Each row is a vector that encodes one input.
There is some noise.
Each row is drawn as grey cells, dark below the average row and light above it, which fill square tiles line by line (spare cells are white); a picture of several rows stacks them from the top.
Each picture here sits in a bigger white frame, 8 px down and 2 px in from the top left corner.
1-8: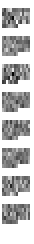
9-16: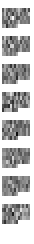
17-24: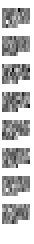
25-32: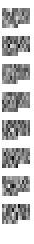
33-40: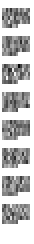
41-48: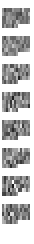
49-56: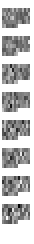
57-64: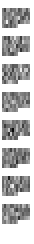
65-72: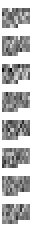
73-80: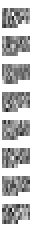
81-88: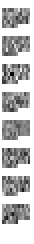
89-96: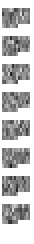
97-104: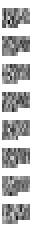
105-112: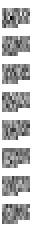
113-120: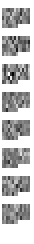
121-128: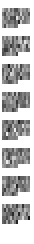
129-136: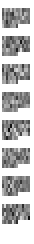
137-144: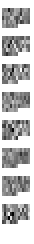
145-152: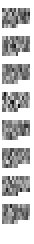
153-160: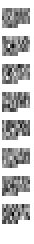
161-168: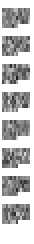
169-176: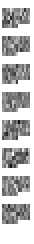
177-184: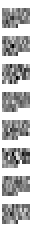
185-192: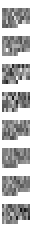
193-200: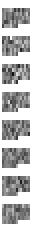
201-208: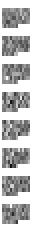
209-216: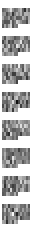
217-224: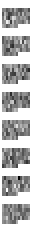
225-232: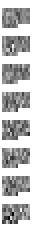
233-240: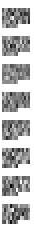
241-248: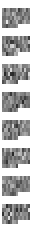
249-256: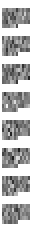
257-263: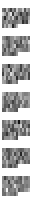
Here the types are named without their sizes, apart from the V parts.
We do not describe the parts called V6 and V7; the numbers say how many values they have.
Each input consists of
a node of a tree, together with either a node of a tree, a true/false value and a value of V6, or a list of values of V7.
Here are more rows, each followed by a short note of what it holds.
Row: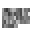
a node of a tree, together with the empty list
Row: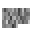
a node of a tree, together with the empty list
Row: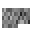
a node of a tree, together with a list of one item
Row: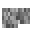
a node of a tree, together with a list of one item
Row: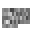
a node of a tree, together with a list of one item
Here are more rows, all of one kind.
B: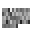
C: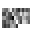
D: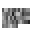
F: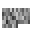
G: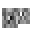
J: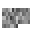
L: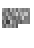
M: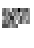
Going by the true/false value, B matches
D and G.
